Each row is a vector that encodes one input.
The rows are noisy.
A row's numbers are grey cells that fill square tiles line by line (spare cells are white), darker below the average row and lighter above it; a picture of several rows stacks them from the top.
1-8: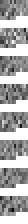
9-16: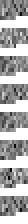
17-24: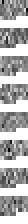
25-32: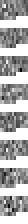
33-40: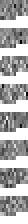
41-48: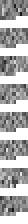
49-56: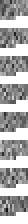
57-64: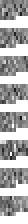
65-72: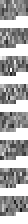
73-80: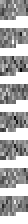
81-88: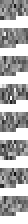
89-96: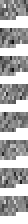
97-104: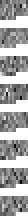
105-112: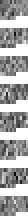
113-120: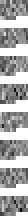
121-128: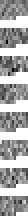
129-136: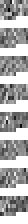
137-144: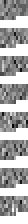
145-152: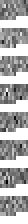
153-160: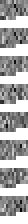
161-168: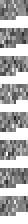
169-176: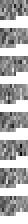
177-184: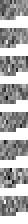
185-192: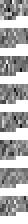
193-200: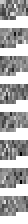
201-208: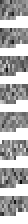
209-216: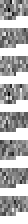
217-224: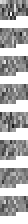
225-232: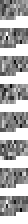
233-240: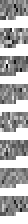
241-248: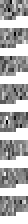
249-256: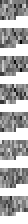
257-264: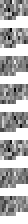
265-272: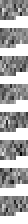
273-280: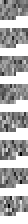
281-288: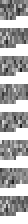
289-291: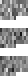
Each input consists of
either a point on a 10-point circle, or a node of a 13-node tree.
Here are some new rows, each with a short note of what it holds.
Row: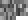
a node of a 13-node tree
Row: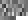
a point on a 10-point circle
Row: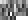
a node of a 13-node tree
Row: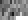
a node of a 13-node tree
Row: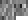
a point on a 10-point circle
